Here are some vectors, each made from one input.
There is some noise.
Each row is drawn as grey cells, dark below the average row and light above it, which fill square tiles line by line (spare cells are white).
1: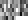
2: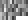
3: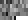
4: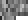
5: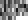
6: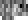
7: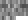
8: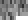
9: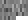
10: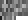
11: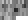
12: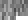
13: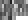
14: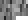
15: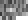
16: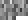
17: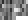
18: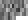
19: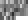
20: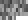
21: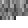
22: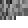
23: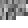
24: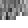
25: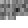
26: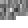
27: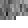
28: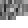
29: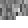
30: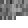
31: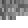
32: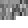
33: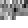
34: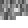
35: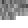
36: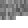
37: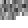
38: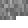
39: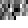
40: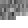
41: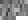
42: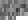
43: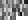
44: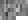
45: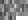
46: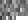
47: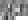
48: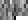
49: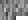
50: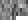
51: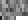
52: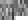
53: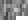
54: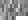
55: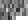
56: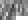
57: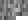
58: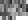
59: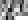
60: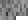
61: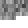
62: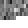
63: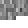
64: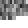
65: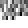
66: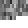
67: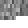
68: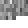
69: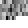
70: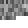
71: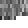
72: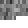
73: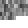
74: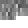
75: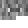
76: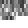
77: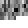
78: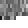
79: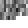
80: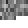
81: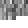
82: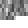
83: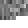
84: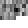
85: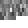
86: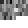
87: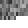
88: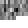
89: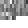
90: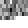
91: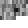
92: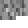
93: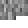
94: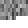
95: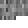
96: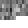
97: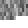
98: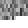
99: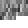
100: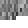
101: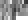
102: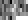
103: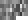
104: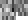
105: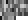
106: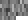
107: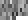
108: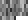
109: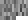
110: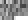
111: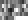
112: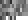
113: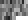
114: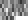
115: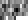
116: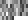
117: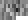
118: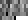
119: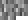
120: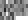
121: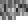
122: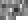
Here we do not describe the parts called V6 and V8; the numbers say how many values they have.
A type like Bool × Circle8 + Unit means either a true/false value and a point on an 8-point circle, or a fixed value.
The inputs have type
(Bool × V8 + V6) × Line5.
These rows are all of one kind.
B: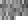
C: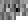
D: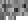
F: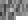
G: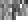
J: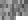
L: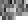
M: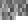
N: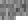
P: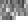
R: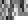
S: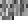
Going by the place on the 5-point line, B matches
D, J and N.
